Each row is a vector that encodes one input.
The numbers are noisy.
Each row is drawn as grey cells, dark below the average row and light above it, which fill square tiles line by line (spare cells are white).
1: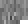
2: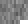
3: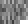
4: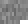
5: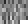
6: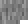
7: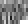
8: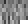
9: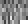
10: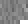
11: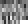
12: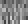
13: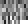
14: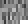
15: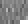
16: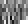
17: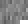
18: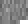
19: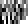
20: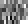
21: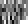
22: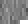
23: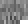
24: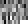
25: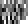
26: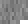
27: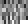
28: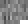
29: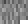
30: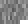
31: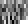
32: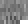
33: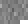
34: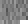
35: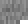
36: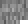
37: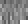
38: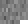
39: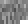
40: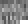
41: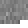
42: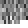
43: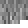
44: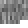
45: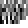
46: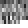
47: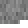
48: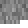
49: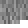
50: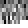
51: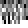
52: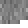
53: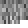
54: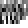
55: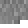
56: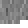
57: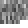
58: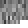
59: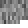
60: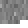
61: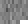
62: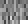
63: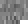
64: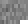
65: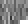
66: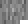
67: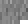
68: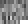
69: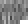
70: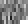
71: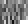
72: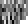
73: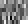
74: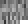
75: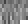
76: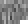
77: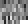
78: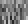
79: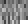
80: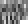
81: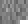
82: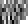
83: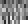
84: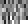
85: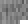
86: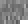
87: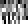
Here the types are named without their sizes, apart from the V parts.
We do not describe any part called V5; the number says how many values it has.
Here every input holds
three true/false values, together with either a point on a line, or a value of V5.
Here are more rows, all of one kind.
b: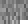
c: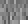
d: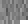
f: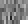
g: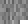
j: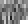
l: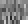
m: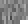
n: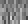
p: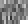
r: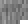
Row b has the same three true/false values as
f, j and m.
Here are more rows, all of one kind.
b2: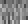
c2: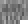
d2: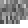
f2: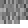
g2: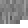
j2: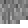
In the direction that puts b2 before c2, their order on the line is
b2, j2, g2, d2, c2, f2.
